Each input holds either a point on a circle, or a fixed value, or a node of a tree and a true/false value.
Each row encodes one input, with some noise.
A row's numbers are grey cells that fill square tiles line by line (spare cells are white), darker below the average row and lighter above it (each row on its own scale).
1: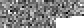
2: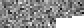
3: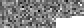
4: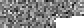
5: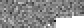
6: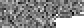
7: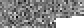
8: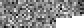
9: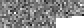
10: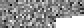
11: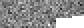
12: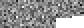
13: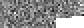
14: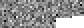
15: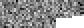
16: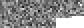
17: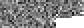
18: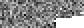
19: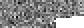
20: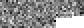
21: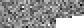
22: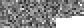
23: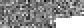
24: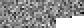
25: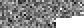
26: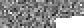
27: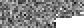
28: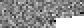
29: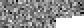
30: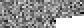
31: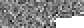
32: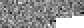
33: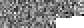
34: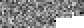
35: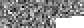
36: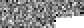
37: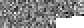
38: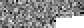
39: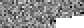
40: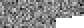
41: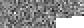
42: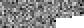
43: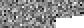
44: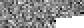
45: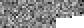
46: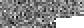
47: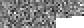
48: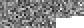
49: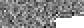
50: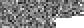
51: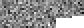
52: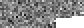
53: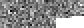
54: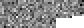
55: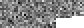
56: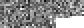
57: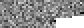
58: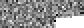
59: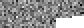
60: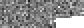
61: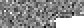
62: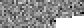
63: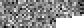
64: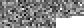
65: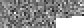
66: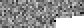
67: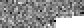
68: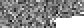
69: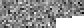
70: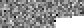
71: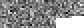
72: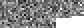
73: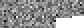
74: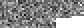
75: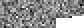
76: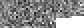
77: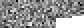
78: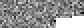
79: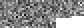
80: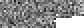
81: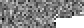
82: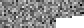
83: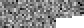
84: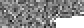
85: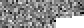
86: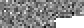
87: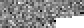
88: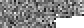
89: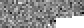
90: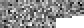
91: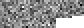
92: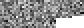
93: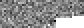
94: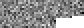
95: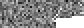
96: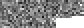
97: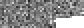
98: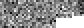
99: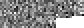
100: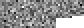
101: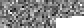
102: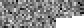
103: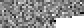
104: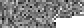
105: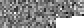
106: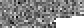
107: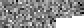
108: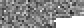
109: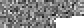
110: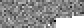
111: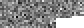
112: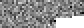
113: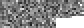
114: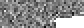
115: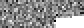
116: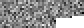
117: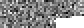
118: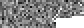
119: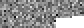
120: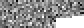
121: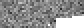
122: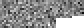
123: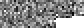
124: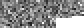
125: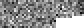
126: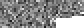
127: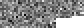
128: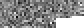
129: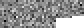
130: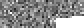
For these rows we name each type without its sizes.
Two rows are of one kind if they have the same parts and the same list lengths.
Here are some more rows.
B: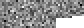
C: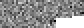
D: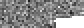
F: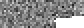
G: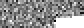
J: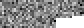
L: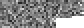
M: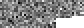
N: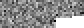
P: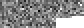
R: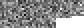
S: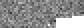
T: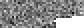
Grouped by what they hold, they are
B, C, G, J, N, S
D
F, L, M, P, R, T

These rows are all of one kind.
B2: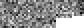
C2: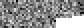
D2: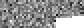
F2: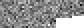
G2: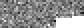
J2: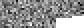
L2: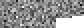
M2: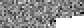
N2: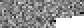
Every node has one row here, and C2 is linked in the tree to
B2 and J2.
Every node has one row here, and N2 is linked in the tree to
M2.
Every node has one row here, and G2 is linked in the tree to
M2.
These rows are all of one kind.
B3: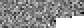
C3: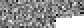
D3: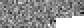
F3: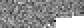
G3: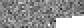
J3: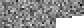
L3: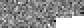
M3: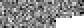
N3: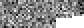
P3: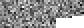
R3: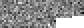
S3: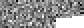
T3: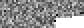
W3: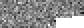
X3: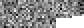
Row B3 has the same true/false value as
J3, M3, P3 and T3.
